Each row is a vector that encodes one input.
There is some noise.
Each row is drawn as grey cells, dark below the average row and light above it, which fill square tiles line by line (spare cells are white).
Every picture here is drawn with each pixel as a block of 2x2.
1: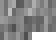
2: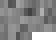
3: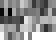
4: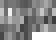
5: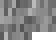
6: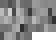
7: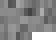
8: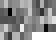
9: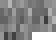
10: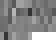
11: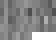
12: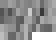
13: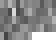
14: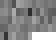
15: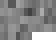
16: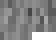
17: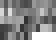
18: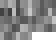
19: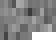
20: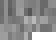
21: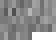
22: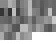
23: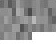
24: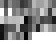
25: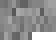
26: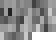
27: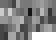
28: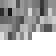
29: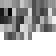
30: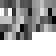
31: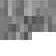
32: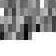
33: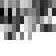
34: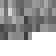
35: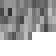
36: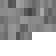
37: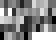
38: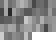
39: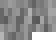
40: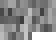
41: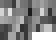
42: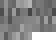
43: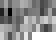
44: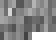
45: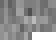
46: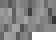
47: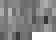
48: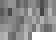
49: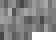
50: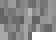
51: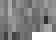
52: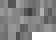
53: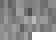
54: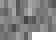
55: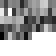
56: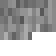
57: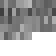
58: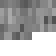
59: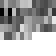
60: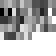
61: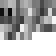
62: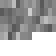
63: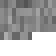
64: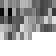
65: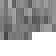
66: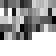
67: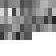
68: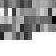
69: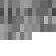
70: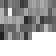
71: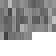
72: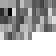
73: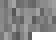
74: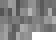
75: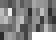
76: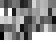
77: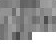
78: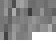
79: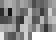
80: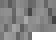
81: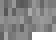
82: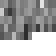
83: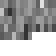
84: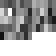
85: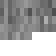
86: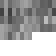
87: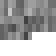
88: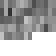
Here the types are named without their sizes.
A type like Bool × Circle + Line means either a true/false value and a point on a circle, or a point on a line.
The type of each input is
List(Circle).
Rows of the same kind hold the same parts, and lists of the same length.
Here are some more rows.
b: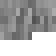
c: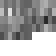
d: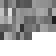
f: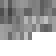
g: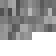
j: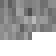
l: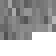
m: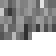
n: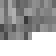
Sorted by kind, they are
b, c, d, g, l, n
f, j
m

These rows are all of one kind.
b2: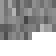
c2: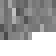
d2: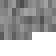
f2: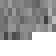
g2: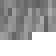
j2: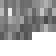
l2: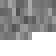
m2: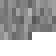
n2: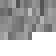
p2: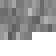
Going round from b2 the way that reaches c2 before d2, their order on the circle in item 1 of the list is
b2, c2, l2, d2, p2, n2, m2, g2, j2, f2.
